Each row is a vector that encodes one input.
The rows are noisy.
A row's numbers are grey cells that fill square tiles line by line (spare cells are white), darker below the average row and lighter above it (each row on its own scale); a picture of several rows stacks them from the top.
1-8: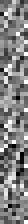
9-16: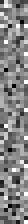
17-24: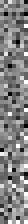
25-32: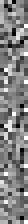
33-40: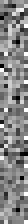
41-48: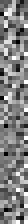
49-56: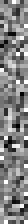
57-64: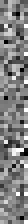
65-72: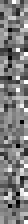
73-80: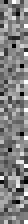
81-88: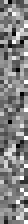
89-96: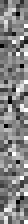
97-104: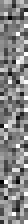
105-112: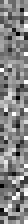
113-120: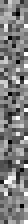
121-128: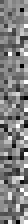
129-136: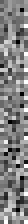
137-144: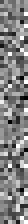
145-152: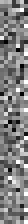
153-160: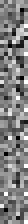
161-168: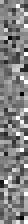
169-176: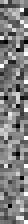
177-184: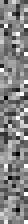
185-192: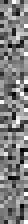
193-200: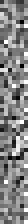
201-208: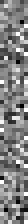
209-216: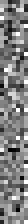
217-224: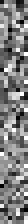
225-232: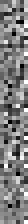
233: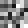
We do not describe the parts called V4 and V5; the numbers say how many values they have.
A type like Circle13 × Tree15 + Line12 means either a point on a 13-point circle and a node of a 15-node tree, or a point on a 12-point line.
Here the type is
(Bool × Circle6 + Unit) × (Circle11 + Unit) + V4 × V5.
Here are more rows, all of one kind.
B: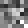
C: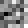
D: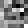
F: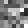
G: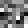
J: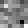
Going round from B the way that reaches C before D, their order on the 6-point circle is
B, C, G, J, D, F.
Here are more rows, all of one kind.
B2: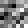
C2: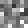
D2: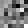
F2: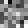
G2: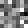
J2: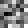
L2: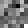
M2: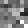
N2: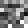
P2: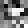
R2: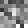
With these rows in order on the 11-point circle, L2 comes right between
D2 and J2.
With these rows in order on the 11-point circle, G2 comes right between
C2 and D2.
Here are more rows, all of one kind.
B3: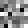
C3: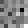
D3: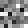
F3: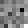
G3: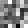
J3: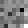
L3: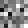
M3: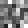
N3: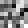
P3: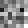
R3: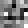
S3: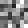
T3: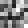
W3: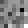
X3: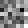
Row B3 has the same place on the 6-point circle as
D3, L3, N3 and S3.
